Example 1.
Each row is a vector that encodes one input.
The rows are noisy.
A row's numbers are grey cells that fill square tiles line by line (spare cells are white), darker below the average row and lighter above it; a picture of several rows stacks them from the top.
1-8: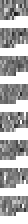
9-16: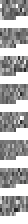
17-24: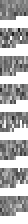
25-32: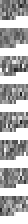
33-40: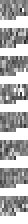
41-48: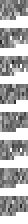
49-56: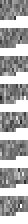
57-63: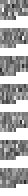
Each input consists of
three true/false values.
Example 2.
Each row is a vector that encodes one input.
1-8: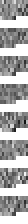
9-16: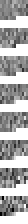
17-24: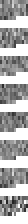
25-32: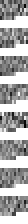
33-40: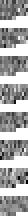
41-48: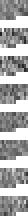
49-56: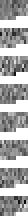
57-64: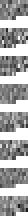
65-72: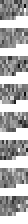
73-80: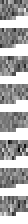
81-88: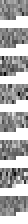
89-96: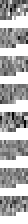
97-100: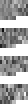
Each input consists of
three true/false values.
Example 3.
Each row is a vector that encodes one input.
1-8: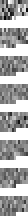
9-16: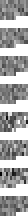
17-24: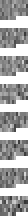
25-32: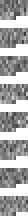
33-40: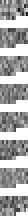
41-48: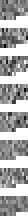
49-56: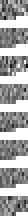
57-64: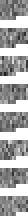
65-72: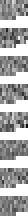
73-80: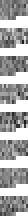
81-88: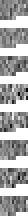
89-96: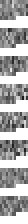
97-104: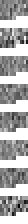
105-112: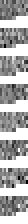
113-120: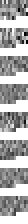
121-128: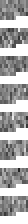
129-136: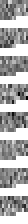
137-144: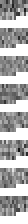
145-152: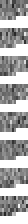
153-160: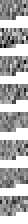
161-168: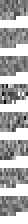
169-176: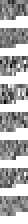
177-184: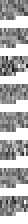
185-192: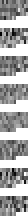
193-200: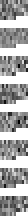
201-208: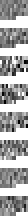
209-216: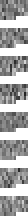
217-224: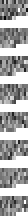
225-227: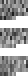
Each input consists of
three true/false values.
